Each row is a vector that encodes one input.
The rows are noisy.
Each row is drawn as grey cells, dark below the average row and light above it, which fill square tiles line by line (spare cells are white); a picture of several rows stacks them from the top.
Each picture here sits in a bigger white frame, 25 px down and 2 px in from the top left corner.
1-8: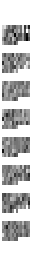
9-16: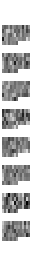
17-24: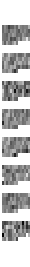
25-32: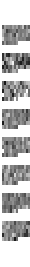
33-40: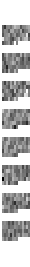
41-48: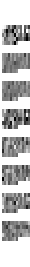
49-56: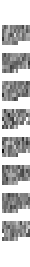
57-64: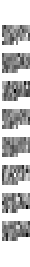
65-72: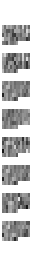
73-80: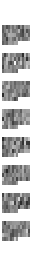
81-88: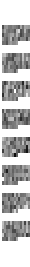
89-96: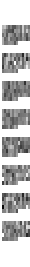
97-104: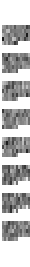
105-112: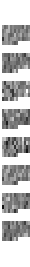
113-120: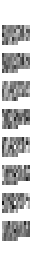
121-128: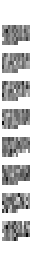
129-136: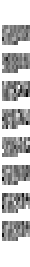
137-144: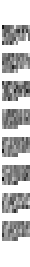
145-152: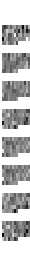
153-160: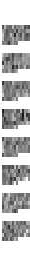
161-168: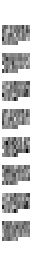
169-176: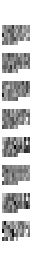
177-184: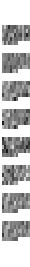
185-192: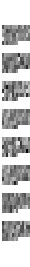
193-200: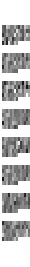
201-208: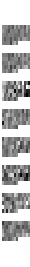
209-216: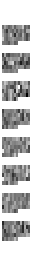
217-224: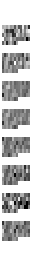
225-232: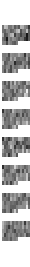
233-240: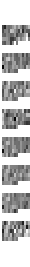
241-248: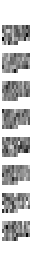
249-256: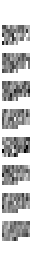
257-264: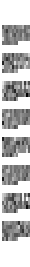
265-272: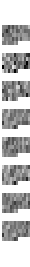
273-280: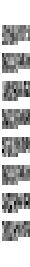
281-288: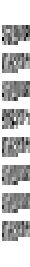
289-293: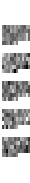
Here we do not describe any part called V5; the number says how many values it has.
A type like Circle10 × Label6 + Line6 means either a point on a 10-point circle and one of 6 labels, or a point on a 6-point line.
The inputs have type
Bool × Bool × Bool + Line15 + V5.
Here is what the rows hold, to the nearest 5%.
About 50% of them hold a point on a 15-point line. About 35% of them hold three true/false values. The rest hold a value of V5.
